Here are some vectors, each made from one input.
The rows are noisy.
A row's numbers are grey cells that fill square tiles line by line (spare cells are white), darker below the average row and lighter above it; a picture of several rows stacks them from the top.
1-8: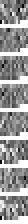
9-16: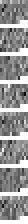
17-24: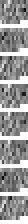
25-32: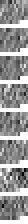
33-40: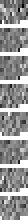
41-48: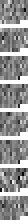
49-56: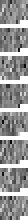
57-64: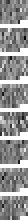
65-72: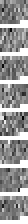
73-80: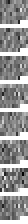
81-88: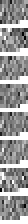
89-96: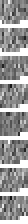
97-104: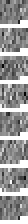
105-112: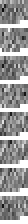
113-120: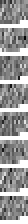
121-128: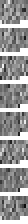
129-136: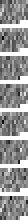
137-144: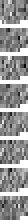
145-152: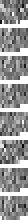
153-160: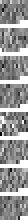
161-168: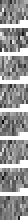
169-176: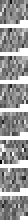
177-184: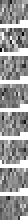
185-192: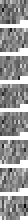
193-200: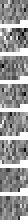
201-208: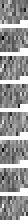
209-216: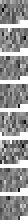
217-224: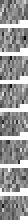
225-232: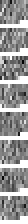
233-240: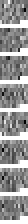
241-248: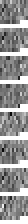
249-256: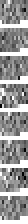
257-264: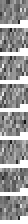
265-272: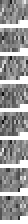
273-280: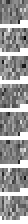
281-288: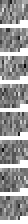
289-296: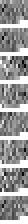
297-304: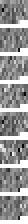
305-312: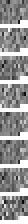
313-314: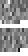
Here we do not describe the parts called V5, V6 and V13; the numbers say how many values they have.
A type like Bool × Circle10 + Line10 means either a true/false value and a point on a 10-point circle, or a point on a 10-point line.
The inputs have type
((Bool × Bool × Bool × Bool + Tree11) × V6 × V13 + V5) × Label4.
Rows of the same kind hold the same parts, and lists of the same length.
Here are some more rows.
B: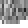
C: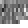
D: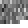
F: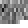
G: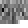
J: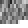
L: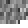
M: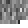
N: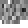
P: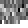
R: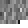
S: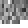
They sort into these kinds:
B, F, G, J, L
C, D, M, N, R, S
P

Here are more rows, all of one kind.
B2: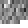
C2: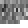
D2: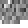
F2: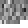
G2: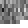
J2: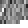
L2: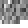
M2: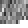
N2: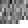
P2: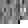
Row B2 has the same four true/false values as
D2, G2, J2 and P2.
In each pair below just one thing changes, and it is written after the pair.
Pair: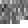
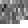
one of the four true/false values
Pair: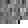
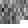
the label
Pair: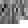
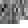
the value of V13
